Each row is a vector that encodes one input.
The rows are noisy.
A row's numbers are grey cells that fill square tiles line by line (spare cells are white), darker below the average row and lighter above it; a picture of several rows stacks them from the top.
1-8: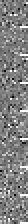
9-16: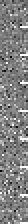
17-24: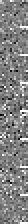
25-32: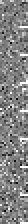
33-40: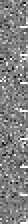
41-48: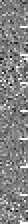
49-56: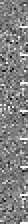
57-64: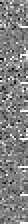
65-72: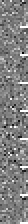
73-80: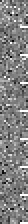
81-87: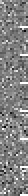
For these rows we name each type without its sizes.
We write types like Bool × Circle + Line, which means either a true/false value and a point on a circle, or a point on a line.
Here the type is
(Label + Line) × Line.
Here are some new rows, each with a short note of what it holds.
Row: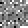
a point on each of two lines
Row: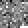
a point on each of two lines
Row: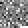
a point on each of two lines
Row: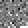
a label and a point on a line
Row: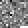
a point on each of two lines
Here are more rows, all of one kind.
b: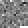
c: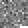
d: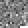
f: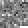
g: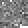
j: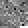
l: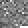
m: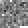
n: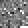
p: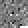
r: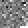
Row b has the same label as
f and m.
